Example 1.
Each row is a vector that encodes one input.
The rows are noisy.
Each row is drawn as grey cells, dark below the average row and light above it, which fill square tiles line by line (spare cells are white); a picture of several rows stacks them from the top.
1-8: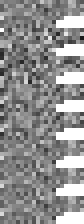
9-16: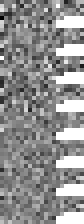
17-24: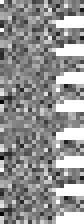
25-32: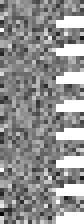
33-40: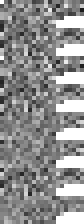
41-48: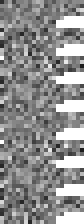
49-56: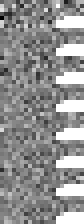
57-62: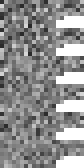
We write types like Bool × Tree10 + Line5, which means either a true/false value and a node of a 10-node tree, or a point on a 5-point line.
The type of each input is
Line8.
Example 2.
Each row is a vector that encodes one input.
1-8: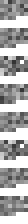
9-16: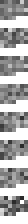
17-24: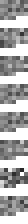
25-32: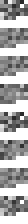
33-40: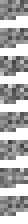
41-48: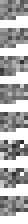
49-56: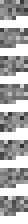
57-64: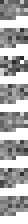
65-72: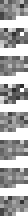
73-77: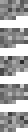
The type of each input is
Line11.
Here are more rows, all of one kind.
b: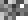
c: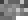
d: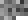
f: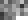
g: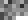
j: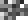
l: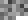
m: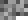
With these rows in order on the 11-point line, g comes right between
f and l.
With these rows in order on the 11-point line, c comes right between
f and m.
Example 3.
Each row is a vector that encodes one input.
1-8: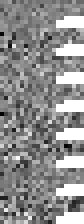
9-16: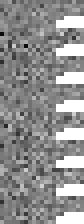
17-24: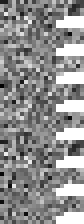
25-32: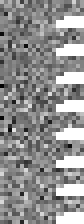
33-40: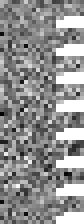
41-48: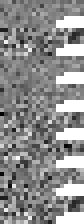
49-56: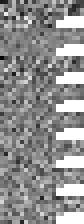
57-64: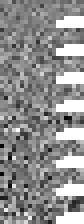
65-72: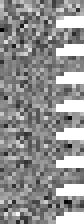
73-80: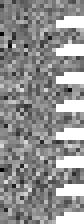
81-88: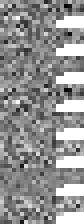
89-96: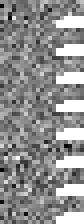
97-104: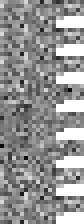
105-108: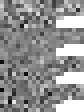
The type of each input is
Tree13.
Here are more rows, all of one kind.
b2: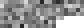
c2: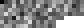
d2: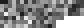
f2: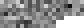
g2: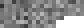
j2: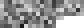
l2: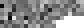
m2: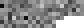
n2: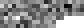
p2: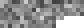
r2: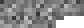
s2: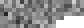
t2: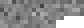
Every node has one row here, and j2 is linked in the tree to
b2.
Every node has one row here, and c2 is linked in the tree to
d2 and r2.
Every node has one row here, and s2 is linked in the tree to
f2 and t2.
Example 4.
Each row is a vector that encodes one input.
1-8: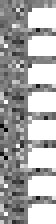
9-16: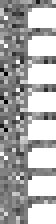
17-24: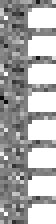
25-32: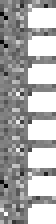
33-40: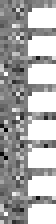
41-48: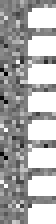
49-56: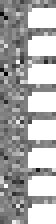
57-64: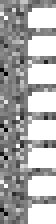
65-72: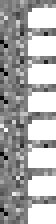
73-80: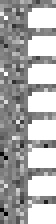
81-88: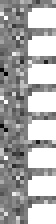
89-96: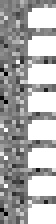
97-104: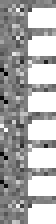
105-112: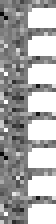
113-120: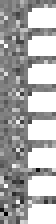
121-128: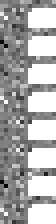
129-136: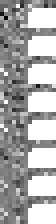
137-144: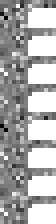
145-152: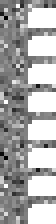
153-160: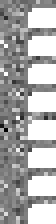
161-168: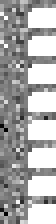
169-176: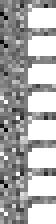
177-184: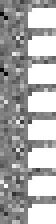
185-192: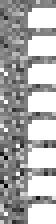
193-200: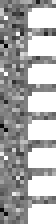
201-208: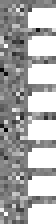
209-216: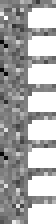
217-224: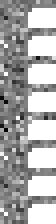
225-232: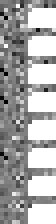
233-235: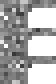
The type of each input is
Line10.
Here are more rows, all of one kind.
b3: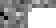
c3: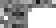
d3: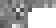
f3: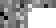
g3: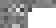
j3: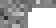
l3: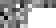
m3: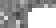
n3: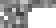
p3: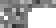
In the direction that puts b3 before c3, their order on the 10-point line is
l3, f3, b3, j3, g3, d3, m3, n3, p3, c3.
